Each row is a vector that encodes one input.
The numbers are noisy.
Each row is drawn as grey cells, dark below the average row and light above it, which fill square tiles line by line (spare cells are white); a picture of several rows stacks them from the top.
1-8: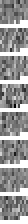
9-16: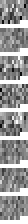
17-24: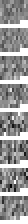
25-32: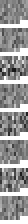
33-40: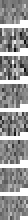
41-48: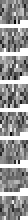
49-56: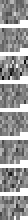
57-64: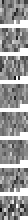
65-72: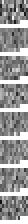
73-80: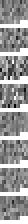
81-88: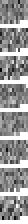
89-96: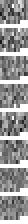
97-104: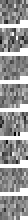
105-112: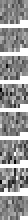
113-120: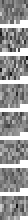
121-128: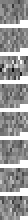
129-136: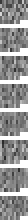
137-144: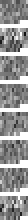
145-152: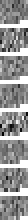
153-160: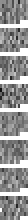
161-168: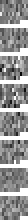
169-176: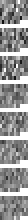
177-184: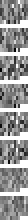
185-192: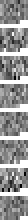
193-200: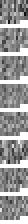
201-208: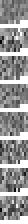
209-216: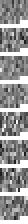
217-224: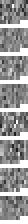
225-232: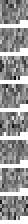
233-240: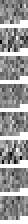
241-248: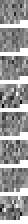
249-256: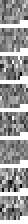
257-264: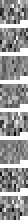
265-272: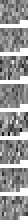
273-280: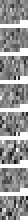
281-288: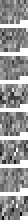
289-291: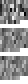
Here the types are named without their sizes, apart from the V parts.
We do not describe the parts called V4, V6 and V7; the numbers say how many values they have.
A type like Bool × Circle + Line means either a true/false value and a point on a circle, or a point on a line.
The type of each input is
(Bool × Bool × Bool + (Tree + V4) × V6 × V7) × Line.
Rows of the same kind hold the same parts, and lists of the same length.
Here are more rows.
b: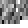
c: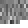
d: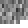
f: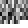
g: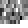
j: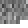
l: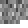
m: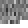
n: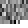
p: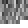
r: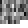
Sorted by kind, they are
b, f, g, n, r
c, d, j, m, p
l

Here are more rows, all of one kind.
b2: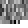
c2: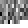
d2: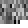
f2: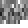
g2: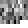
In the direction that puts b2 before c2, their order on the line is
b2, f2, c2, g2, d2.
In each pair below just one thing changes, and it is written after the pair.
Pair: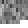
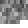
the place on the line
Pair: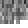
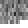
the value of V6
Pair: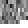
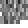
the value of V6
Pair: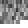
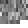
the value of V7
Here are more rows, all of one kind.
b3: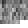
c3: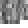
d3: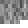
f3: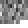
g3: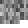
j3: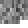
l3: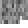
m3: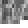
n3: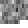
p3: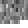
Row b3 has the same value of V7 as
d3, j3 and p3.
